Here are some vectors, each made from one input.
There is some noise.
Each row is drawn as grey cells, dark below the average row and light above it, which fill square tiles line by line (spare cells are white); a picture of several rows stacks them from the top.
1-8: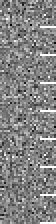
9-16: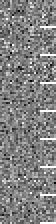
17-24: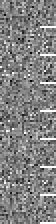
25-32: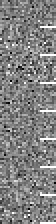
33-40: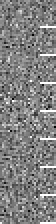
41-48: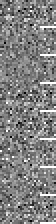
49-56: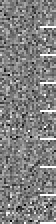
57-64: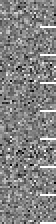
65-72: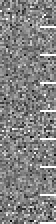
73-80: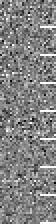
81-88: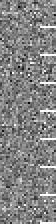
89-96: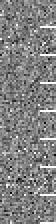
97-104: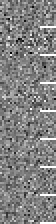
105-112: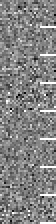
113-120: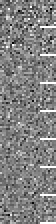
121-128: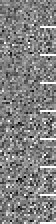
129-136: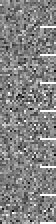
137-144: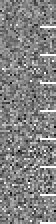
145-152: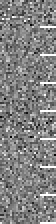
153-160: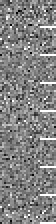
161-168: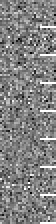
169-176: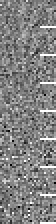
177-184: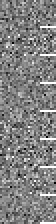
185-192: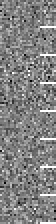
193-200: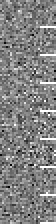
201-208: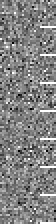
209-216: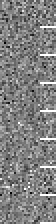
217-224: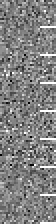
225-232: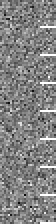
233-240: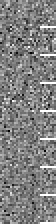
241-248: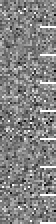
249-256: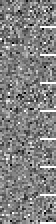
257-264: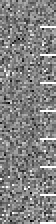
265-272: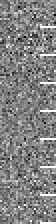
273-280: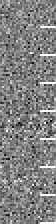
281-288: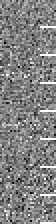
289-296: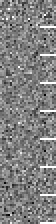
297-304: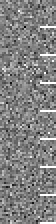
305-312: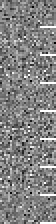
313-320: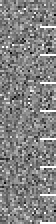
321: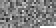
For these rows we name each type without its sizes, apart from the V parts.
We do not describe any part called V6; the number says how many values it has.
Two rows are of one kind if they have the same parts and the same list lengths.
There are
8 kinds of row.
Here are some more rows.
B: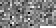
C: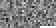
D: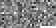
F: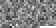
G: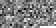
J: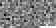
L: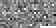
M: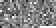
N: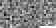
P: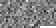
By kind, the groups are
B, M
C
D
F
G
J, N
L
P

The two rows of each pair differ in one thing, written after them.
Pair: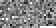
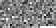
the value of V6
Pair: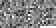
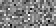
the label
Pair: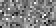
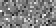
one of the three true/false values
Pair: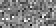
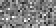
the value of V6
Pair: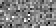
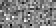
the value of V6
